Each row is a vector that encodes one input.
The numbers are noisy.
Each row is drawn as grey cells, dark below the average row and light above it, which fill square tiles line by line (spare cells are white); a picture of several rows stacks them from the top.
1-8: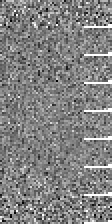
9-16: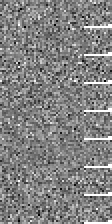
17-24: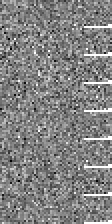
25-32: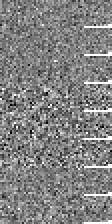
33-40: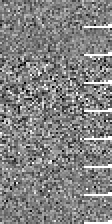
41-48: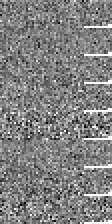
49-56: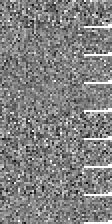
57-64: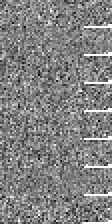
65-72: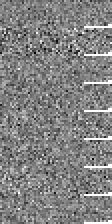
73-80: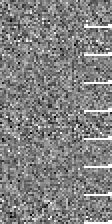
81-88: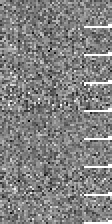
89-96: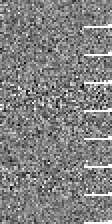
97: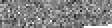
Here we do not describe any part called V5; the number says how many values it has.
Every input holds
one of 4 labels, together with either two labels (each one of 4), or a true/false value and a value of V5.
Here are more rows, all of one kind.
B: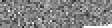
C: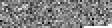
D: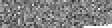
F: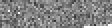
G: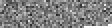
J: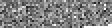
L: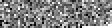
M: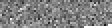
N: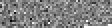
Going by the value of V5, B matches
C, F and N.
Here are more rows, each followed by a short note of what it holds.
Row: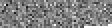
one of 4 labels, a true/false value and a value of V5
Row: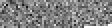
one of 4 labels, a true/false value and a value of V5
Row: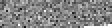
three labels (each one of 4)
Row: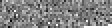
three labels (each one of 4)
